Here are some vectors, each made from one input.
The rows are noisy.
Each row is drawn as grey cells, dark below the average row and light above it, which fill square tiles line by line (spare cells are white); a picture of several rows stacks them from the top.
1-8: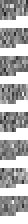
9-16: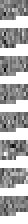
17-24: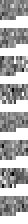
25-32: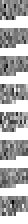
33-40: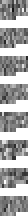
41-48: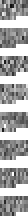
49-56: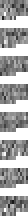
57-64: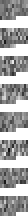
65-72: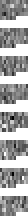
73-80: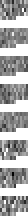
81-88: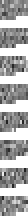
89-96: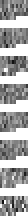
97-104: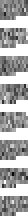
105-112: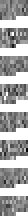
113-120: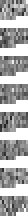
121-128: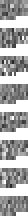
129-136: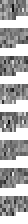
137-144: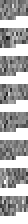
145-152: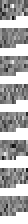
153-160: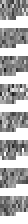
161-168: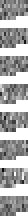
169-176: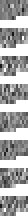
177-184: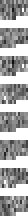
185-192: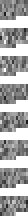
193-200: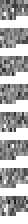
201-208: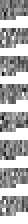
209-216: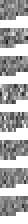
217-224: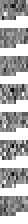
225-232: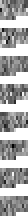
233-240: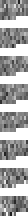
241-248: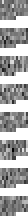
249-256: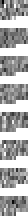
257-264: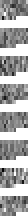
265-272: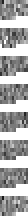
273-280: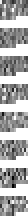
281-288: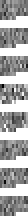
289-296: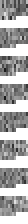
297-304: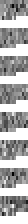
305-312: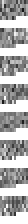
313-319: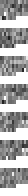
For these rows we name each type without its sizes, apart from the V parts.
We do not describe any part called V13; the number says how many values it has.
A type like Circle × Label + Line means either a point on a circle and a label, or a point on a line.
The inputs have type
Line × Line × (Tree + V13).
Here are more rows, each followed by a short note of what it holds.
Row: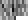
a point on each of two lines and a node of a tree
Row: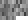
a point on each of two lines and a value of V13
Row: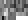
a point on each of two lines and a node of a tree
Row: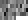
a point on each of two lines and a value of V13
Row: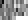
a point on each of two lines and a node of a tree
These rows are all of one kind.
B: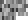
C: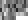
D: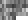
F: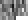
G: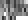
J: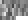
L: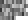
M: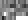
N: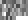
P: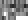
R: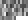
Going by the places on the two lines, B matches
D, L, M and P.
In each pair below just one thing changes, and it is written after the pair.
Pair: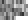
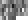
the node of the tree
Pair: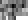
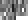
the place on one of the two lines
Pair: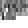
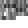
the node of the tree
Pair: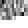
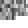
the place on one of the two lines
